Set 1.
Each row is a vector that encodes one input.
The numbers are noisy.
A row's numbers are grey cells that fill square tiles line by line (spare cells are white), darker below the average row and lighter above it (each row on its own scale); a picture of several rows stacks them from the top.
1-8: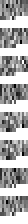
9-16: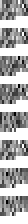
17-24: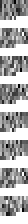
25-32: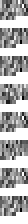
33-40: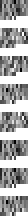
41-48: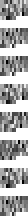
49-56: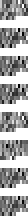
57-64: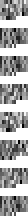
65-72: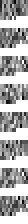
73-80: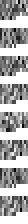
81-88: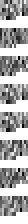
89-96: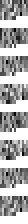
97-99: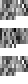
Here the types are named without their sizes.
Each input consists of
a point on a circle.
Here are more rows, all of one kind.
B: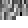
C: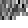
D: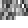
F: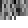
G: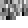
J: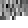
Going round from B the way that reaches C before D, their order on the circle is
B, F, C, G, D, J.
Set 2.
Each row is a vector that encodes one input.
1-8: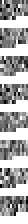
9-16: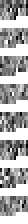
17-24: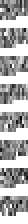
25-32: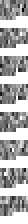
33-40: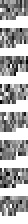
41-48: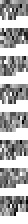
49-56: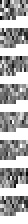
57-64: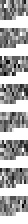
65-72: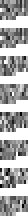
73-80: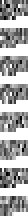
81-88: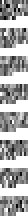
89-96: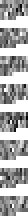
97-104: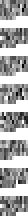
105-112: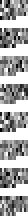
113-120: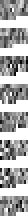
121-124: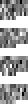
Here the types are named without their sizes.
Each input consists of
a point on a line.
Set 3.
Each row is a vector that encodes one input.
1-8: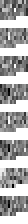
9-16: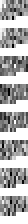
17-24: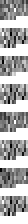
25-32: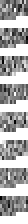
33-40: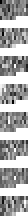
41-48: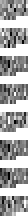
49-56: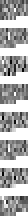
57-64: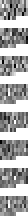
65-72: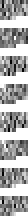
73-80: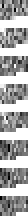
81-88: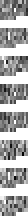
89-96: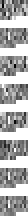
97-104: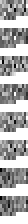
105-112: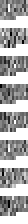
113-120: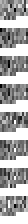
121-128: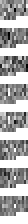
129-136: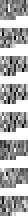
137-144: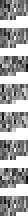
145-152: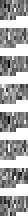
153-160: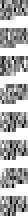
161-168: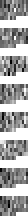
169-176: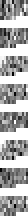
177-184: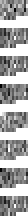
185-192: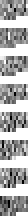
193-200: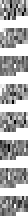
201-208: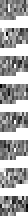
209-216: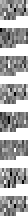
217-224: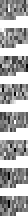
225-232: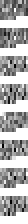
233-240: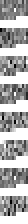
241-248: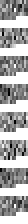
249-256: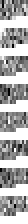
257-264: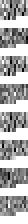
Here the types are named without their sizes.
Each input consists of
a node of a tree.
